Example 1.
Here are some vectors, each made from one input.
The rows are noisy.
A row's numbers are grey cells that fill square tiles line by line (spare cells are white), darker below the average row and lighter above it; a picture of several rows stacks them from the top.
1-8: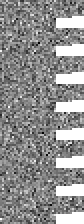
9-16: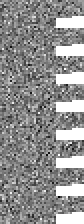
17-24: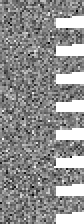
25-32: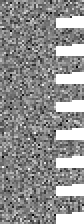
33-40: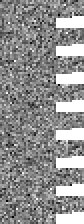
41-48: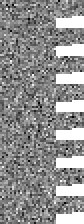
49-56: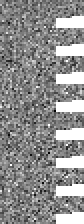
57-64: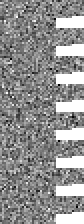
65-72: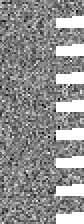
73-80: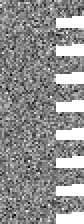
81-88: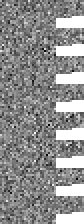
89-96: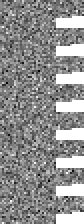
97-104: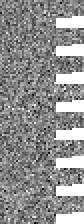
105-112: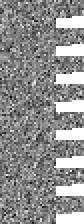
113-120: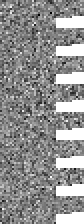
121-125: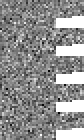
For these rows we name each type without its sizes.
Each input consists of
a label, together with either a point on a circle, or a label.
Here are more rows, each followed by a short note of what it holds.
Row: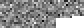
two labels
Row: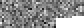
two labels
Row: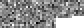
two labels
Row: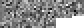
two labels
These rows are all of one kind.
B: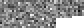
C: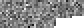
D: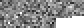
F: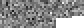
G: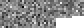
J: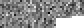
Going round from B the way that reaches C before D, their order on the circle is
B, J, G, C, F, D.
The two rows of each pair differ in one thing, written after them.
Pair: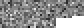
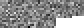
the place on the circle
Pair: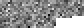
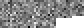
the place on the circle
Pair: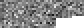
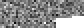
the label
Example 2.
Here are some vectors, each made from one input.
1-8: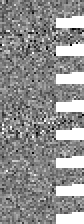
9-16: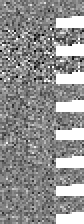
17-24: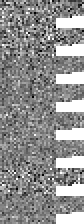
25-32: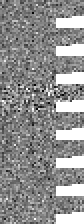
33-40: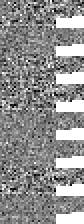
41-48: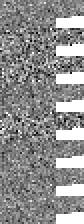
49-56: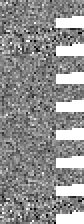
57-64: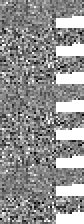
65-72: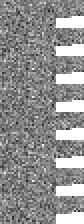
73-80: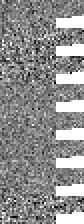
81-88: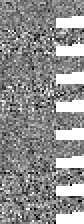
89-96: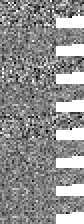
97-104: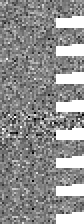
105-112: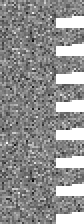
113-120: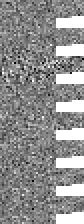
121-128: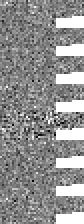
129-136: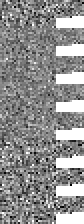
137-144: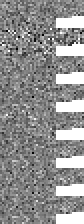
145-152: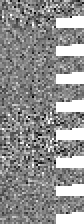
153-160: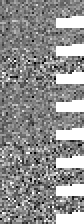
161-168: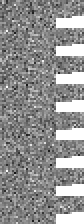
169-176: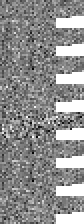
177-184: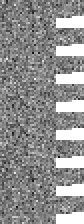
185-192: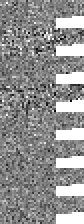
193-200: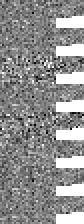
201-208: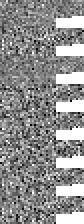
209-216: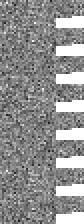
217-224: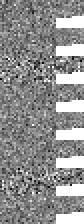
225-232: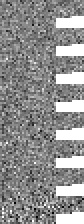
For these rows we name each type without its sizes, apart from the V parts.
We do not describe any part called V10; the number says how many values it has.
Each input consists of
either a point on a circle and a value of V10, or a point on a line.
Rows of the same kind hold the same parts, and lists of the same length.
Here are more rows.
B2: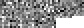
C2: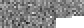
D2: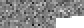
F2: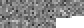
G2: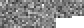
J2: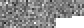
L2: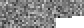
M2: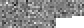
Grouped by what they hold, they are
B2
C2, D2, F2, G2, J2, L2, M2

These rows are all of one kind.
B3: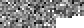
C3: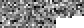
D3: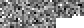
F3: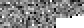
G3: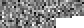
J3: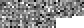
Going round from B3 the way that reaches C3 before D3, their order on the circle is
B3, C3, J3, G3, F3, D3.
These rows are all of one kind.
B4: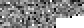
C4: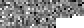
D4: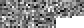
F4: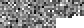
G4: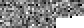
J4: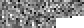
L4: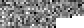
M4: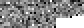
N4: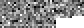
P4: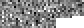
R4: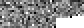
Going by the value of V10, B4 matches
J4, M4 and N4.
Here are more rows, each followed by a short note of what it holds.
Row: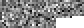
a point on a circle and a value of V10
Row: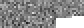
a point on a line
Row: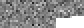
a point on a line
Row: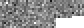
a point on a line
